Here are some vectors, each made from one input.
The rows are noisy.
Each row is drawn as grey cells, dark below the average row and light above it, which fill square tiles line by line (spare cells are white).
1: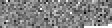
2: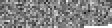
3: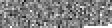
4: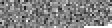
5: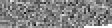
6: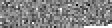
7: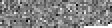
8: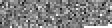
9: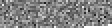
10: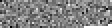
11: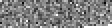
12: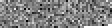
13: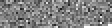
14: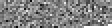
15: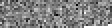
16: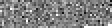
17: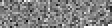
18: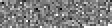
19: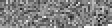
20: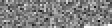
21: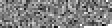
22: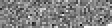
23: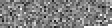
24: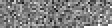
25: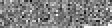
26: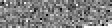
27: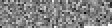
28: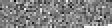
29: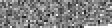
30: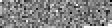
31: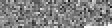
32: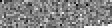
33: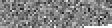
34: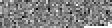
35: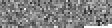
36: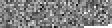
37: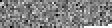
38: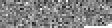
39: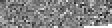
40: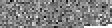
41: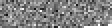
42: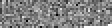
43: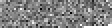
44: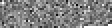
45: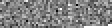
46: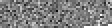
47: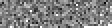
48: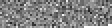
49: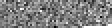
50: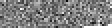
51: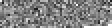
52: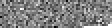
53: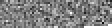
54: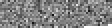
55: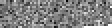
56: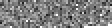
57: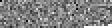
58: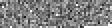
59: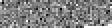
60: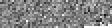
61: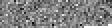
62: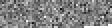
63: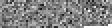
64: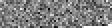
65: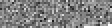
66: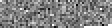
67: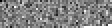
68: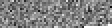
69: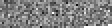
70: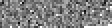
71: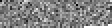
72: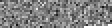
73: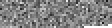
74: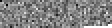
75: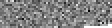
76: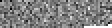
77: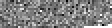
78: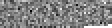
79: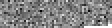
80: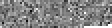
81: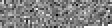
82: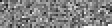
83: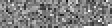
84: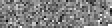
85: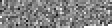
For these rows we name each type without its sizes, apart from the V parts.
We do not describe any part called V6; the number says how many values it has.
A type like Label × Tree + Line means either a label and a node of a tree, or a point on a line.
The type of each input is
Bool × (Line + V6).
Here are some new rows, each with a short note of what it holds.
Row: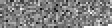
a point on a line and a true/false value
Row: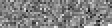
a true/false value and a value of V6
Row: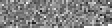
a true/false value and a value of V6
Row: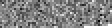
a true/false value and a value of V6
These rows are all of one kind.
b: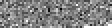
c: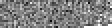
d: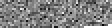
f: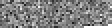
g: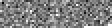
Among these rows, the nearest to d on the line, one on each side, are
b and g.
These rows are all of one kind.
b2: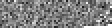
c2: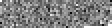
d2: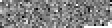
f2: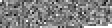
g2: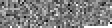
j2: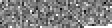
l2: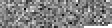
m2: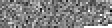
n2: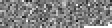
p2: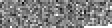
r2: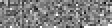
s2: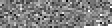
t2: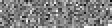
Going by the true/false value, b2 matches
l2, m2 and s2.
